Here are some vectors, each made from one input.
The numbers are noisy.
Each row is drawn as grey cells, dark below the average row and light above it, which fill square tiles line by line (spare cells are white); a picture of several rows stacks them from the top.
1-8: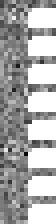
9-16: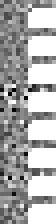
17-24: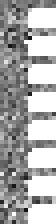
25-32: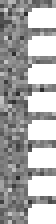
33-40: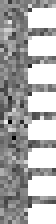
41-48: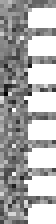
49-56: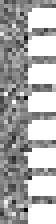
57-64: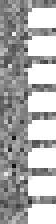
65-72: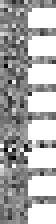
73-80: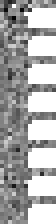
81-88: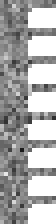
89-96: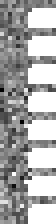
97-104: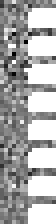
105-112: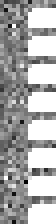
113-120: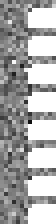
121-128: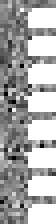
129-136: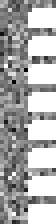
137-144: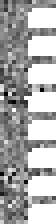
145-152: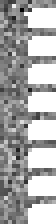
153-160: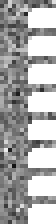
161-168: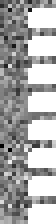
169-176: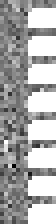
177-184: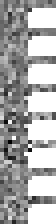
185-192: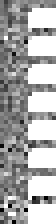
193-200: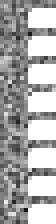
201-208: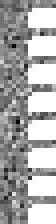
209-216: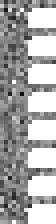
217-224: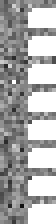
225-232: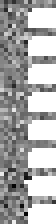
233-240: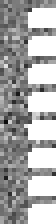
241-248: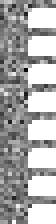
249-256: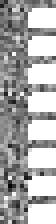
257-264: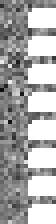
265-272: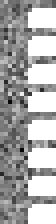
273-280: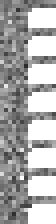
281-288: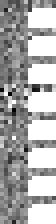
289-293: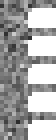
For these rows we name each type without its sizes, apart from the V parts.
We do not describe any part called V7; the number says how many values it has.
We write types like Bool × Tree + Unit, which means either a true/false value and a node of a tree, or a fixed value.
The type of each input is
Bool × Tree + Line × List(V7).
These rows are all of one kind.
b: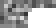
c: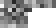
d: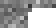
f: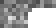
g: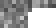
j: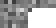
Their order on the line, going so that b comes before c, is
j, b, c, d, g, f.
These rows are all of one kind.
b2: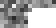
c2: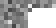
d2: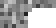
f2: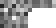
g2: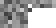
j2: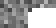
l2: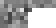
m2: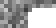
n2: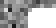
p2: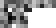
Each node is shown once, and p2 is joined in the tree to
j2 and l2.
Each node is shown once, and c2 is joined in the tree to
g2.
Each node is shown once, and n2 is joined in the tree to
b2 and m2.
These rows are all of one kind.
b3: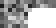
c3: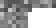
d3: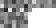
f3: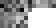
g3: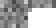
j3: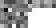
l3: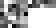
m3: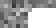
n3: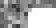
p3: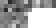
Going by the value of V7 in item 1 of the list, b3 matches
d3, f3, n3 and p3.
